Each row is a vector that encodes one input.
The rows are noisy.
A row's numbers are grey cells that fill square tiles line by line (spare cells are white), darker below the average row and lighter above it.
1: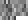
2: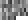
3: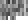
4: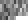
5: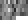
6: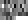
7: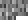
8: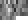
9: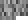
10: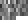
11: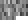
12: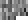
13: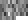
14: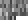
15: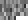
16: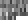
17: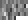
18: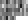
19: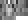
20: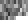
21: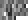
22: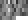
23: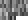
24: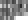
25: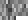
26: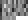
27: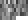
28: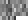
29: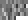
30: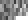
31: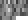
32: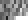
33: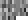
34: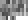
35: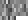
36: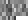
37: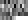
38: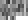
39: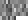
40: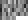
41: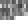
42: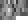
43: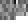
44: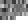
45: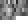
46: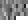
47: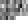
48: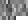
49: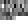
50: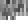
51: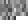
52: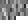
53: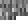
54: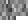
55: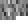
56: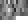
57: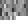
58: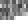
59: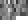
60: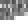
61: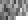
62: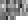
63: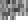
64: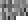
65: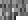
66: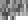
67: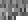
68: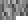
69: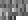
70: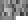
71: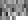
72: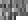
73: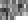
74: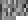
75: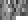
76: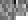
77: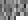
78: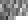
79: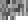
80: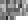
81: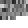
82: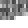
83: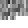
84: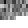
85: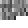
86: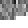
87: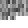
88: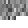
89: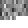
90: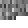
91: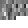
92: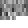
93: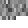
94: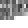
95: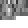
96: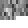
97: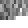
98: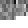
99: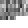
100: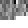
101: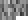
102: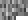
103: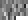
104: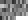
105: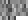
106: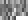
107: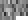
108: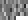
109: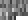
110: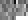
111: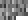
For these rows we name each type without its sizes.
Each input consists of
either a point on a circle, or a fixed value, or three true/false values.
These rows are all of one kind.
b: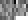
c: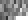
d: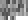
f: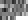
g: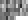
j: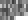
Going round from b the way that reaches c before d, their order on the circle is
b, c, g, d, j, f.
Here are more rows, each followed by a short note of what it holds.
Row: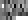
a fixed value
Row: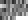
a point on a circle
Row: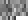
three true/false values
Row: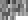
a point on a circle
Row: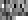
a fixed value
